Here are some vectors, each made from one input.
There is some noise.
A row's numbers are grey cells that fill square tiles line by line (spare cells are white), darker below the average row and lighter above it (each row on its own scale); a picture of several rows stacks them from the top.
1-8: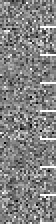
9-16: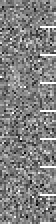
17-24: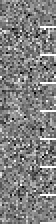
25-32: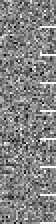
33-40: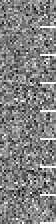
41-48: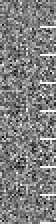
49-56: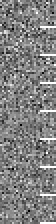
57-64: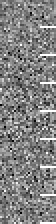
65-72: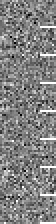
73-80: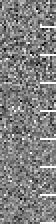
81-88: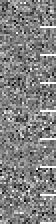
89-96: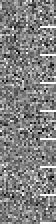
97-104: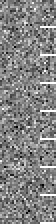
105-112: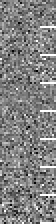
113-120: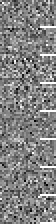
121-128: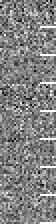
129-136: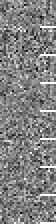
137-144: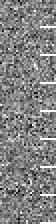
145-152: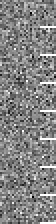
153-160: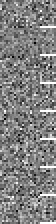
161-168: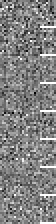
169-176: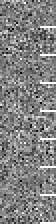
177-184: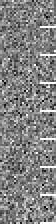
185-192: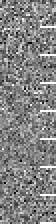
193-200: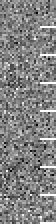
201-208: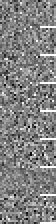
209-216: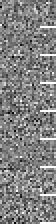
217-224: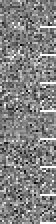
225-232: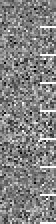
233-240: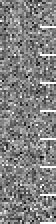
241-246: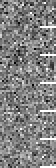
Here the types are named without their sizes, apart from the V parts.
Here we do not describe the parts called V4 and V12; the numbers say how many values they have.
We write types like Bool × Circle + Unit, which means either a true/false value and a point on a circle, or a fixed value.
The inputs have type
(Bool × V12 + V4) × (Label + Tree).
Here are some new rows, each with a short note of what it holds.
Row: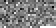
a node of a tree, a true/false value and a value of V12
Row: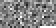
a label, a true/false value and a value of V12
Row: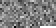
a label, a true/false value and a value of V12
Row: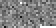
a node of a tree and a value of V4
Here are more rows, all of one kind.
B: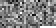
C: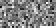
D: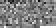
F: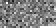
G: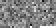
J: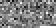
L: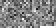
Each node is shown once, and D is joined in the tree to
F and L.
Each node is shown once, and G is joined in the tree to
B and L.
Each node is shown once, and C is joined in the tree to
J.
